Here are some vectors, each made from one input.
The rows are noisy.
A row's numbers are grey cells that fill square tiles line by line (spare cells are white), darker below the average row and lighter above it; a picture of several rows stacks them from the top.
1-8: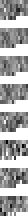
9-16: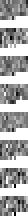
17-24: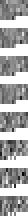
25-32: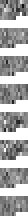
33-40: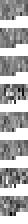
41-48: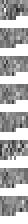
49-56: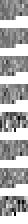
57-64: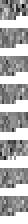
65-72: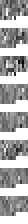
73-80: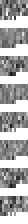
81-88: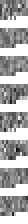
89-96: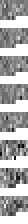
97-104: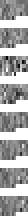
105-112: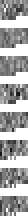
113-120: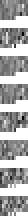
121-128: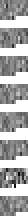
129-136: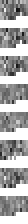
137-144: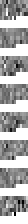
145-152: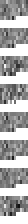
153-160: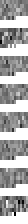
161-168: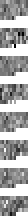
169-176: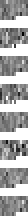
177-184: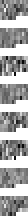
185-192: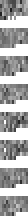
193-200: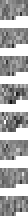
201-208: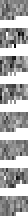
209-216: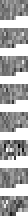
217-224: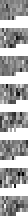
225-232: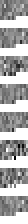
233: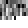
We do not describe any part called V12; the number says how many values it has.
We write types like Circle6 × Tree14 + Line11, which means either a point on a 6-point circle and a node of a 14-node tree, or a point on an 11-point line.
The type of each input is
Tree10 × V12 + Tree18 + Unit.
